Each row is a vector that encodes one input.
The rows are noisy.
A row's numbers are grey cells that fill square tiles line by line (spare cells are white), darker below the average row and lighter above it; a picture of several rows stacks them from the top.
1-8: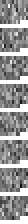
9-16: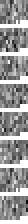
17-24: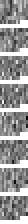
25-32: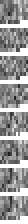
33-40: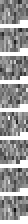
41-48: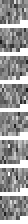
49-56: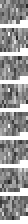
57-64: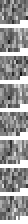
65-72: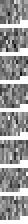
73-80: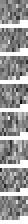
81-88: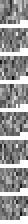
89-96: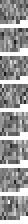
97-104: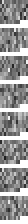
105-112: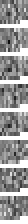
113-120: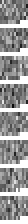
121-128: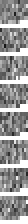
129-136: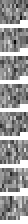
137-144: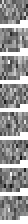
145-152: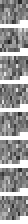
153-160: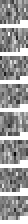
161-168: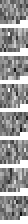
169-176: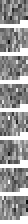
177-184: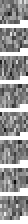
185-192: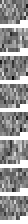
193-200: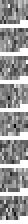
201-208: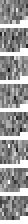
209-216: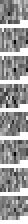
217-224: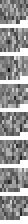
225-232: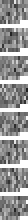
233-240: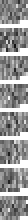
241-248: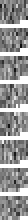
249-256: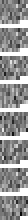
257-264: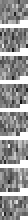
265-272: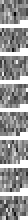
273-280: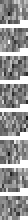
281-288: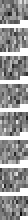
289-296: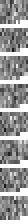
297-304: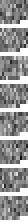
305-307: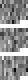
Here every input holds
either a point on a 5-point circle and a true/false value, or a point on each of two 10-point circles, or a fixed value.
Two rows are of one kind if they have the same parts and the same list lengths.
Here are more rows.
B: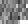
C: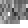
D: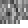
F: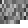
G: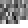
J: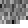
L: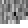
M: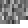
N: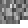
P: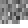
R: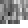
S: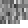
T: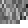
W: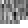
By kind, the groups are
B, C, F, J, L, M, N, P, T, W
D, R, S
G

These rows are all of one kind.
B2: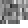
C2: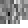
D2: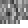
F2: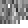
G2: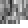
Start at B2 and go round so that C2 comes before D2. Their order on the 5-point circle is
B2, C2, G2, F2, D2.
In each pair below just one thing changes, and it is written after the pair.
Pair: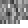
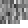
the place on the 5-point circle
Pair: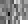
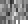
the place on the 5-point circle
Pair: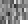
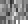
the place on the 5-point circle
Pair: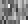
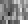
the place on the 5-point circle
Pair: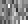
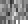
the place on the 5-point circle
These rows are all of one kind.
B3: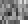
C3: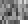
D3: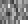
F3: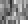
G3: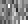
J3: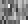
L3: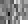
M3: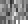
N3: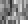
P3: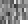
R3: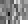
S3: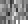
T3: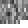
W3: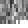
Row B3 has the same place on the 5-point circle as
C3, D3 and T3.
